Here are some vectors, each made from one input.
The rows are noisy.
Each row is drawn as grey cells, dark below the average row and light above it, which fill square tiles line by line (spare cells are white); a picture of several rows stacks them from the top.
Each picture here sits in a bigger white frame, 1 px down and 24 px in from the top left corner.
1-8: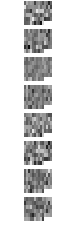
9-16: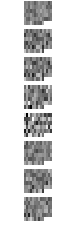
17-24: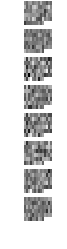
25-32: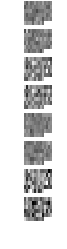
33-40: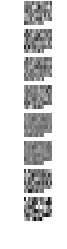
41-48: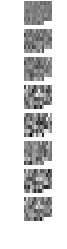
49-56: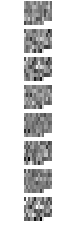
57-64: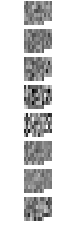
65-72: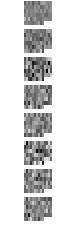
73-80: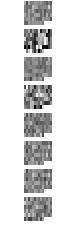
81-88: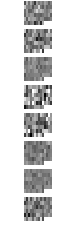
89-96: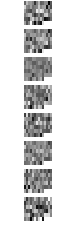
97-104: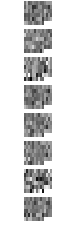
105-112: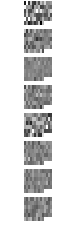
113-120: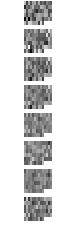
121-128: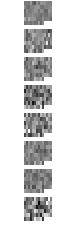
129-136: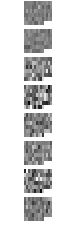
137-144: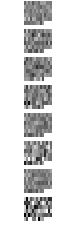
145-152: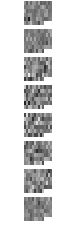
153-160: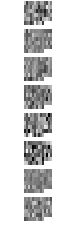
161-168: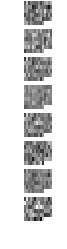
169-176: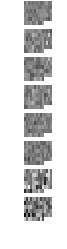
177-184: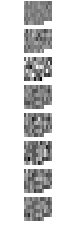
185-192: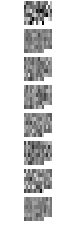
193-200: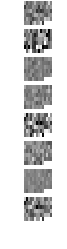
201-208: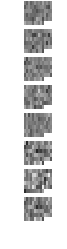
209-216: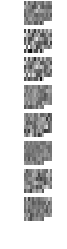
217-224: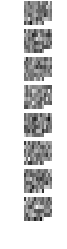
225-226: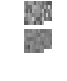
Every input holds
a point on a 12-point line, together with either a point on a 12-point line, or a point on a 15-point line.
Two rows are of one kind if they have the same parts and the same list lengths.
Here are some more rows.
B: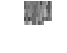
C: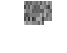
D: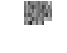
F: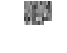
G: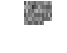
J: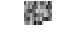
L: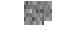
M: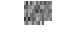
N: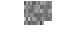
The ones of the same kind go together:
B, F, G, L, M, N
C, D, J

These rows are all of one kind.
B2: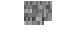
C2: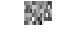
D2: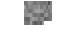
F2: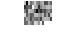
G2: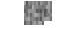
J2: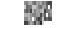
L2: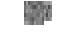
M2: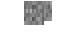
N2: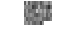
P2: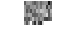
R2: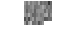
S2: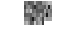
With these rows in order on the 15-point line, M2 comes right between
D2 and F2.
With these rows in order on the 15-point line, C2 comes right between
B2 and D2.
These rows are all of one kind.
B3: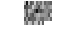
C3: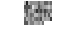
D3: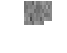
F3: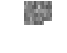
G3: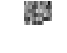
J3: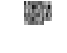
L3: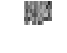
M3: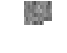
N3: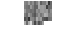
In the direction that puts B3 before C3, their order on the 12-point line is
J3, D3, B3, L3, M3, C3, N3, F3, G3.
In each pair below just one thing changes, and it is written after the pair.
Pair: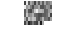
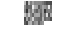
the place on the 12-point line
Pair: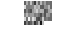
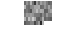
the place on the 12-point line
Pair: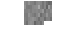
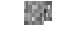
the place on the 12-point line
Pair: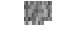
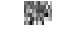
the place on the 15-point line
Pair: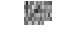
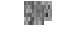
the place on the 15-point line
